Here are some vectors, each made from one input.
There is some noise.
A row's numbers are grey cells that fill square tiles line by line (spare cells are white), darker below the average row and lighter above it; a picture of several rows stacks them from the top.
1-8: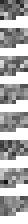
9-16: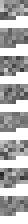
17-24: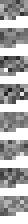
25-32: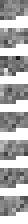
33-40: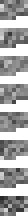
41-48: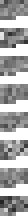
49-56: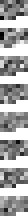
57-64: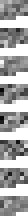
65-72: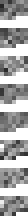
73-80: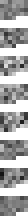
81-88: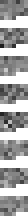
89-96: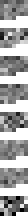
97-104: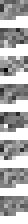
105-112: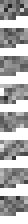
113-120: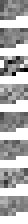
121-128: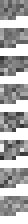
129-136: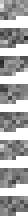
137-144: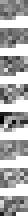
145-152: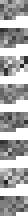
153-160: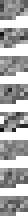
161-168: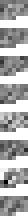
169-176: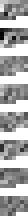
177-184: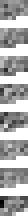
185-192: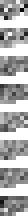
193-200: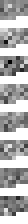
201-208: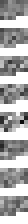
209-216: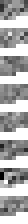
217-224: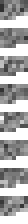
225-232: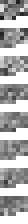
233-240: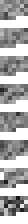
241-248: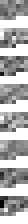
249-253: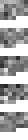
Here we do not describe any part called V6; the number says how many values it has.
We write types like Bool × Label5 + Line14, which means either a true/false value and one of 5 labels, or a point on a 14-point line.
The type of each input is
(Line5 + V6) × V6 + Line8 + Line9.
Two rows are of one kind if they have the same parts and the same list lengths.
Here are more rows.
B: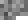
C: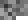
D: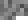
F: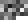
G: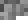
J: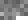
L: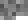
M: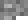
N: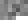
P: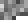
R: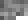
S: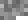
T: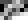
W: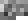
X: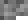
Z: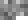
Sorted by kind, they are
B, D, F, L, N, W, Z
C, R, T
G, J, M, X
P, S

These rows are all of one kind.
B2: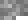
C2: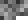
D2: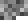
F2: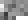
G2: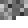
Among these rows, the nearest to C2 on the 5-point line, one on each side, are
F2 and G2.
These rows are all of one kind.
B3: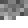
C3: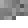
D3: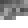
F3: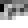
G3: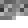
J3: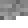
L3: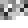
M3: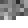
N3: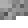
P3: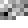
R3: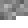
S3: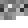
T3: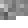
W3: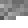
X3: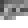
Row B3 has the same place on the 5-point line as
L3, M3, N3 and R3.
